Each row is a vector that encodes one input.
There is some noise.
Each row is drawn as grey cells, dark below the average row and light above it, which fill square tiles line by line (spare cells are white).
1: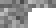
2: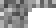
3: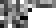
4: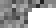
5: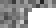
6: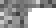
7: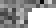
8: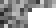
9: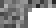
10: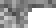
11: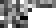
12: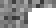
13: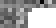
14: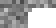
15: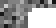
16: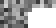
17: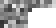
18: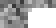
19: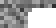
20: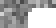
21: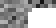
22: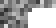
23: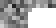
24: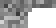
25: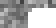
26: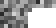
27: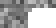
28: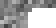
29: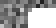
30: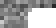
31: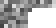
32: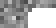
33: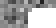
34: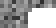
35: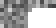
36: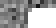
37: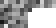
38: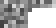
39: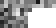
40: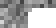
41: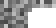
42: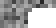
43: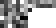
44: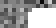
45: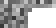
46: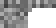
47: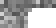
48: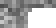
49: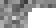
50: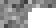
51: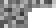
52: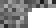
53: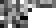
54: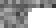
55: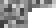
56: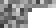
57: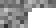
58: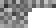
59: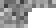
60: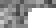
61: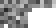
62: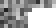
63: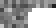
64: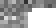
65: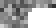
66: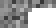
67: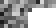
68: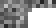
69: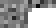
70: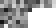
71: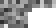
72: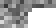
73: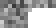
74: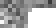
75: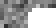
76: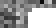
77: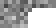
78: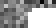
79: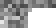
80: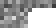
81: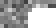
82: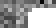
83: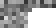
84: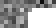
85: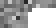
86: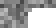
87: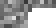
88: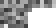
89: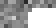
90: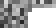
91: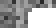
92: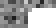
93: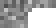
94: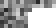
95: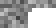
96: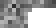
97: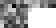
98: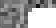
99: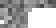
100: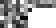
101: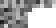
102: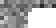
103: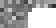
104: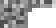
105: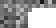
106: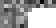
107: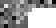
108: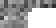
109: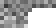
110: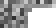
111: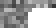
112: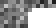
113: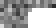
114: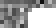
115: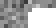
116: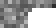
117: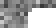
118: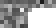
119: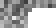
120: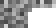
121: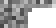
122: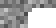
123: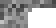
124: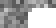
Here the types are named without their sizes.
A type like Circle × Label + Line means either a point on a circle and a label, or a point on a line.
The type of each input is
List(Bool × Line).
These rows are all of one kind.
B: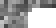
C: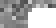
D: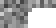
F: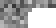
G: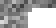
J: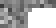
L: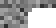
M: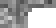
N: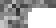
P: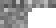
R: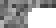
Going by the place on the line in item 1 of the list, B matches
C and G.
